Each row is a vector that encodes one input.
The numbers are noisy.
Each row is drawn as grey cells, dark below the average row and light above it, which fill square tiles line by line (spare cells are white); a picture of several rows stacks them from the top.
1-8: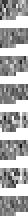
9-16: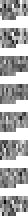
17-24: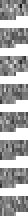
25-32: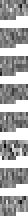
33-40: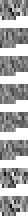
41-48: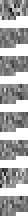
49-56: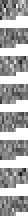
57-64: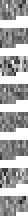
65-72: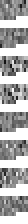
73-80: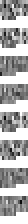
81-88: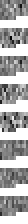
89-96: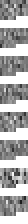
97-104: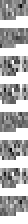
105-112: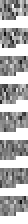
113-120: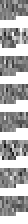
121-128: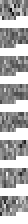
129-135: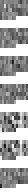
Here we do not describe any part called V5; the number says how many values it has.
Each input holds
either a point on a 4-point line, or a list of up to two items, each a true/false value and a value of V5.
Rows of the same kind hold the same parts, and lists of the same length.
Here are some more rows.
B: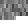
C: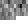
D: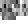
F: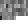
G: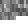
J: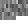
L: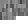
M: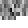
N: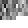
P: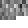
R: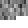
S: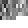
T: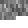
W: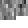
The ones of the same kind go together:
B, F, G, J, L, T
C, P, R, W
D, M
N, S

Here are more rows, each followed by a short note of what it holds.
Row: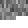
a list of two items
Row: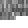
a list of two items
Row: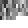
the empty list
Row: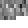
a list of one item
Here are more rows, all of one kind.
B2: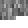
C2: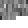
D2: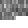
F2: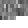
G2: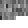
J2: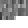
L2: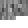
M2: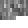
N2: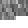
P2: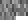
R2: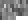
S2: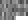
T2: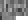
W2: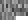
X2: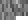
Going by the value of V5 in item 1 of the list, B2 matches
L2, M2, N2 and X2.
